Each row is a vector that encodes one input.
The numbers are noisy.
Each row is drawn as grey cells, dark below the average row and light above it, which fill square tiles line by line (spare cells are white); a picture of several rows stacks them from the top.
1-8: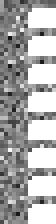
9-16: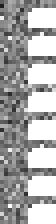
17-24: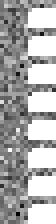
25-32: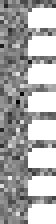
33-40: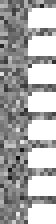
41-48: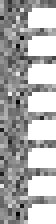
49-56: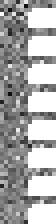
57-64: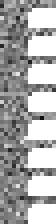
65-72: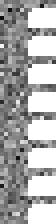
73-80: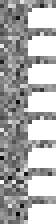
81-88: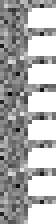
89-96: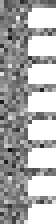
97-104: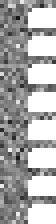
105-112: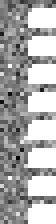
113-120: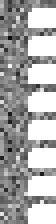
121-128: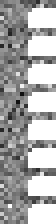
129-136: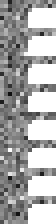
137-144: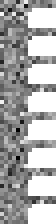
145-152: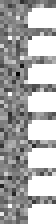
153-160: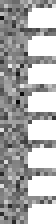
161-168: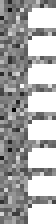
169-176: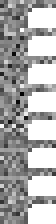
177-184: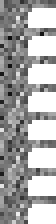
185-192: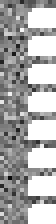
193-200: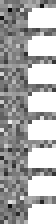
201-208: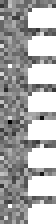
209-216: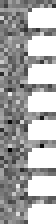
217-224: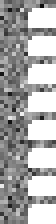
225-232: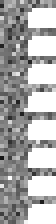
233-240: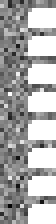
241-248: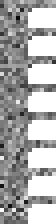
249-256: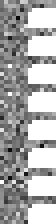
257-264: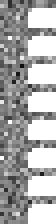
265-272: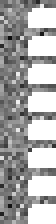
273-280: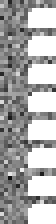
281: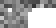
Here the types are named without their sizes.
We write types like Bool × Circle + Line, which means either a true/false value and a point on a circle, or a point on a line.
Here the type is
List(Circle).
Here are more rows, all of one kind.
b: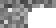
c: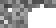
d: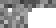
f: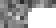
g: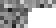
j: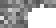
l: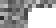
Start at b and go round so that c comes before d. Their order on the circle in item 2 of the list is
b, c, l, j, g, f, d.
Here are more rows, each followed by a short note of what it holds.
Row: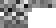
the empty list
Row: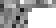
a list of two items
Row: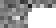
a list of two items
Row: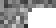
a list of one item
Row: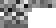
the empty list
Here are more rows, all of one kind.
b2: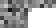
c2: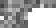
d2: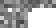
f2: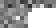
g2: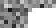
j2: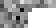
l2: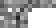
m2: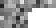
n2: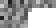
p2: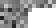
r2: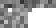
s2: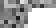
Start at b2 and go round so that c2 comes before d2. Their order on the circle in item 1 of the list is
b2, p2, g2, s2, j2, m2, l2, c2, d2, r2, f2, n2.
